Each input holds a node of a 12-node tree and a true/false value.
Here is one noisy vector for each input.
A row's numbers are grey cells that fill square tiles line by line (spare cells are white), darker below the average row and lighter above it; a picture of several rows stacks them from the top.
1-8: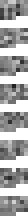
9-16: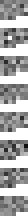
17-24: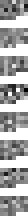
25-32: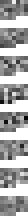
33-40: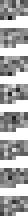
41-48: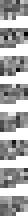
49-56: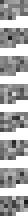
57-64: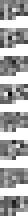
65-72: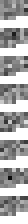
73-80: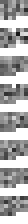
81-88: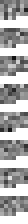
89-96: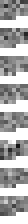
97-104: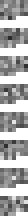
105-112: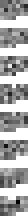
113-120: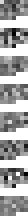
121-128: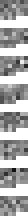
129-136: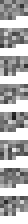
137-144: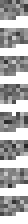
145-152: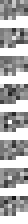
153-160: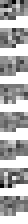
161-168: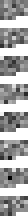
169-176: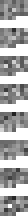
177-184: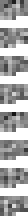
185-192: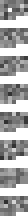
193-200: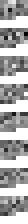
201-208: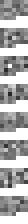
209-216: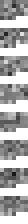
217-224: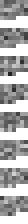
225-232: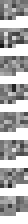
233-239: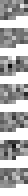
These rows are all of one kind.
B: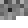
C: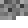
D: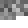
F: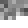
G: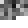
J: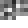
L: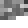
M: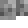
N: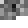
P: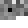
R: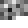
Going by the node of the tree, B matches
C, G, N and P.
